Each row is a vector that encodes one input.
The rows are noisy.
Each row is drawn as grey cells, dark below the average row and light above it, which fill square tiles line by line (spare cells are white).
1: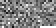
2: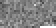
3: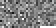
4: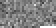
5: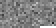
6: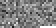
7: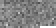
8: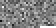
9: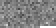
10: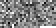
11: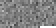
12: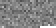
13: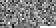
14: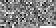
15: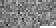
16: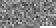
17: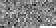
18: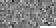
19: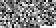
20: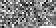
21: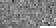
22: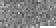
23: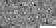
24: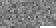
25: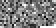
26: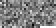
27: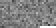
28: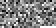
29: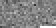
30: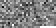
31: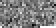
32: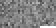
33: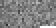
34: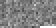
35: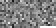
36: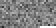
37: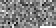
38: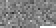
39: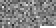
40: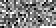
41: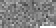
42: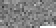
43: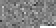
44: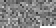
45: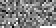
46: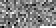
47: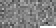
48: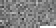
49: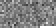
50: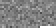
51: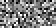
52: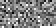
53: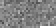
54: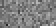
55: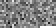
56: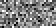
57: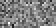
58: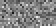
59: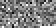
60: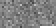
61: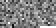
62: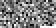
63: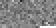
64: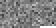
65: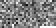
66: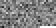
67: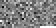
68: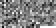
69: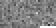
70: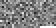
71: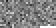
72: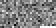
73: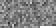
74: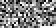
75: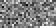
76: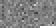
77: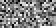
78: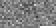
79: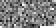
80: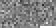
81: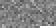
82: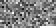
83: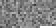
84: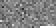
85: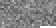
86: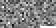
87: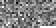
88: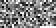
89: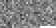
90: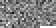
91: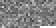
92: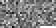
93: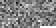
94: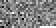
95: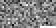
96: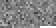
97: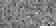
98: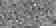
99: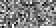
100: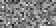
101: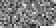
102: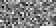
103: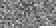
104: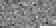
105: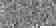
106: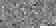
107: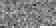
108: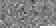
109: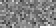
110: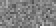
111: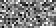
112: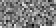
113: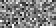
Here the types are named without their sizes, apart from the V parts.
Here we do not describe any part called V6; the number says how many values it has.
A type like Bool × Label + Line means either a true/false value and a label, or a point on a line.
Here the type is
Bool × Bool × Bool × List(V6) + Line.
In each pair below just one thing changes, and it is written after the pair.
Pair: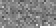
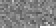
the value of V6 in item 1 of the list
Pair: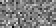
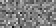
the value of V6 in item 1 of the list
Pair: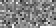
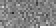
one of the three true/false values
